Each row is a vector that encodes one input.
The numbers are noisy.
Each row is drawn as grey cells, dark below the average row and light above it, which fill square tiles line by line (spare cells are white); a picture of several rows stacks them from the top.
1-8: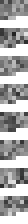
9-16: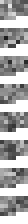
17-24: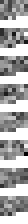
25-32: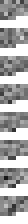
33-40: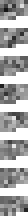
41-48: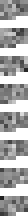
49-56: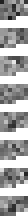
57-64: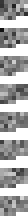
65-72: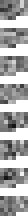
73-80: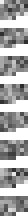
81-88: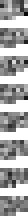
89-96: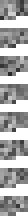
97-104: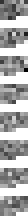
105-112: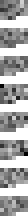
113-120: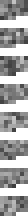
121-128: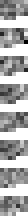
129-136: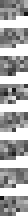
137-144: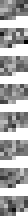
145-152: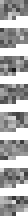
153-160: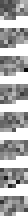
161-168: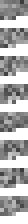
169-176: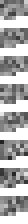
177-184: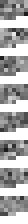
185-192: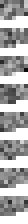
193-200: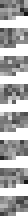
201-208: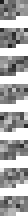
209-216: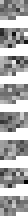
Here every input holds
one of 6 labels, together with either a fixed value, or four true/false values.
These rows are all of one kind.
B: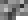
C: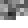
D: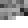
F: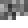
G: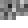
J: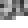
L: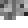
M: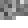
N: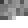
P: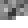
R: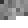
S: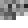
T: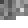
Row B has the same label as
C, F and P.
